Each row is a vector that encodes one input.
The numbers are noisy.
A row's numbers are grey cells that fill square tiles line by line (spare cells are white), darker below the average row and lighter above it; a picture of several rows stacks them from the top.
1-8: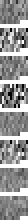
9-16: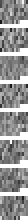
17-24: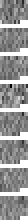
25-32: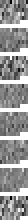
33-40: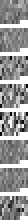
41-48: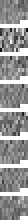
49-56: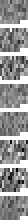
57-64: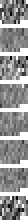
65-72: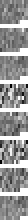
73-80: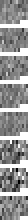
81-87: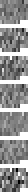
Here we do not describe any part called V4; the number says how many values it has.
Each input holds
a value of V4, together with either a point on each of two 3-point lines, or a point on a 6-point line.
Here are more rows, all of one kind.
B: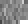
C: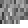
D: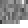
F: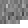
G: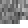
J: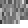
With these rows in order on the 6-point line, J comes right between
B and D.
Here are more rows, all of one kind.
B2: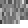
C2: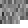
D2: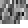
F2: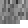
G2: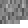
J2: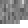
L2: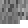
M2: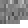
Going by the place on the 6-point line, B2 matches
F2 and J2.
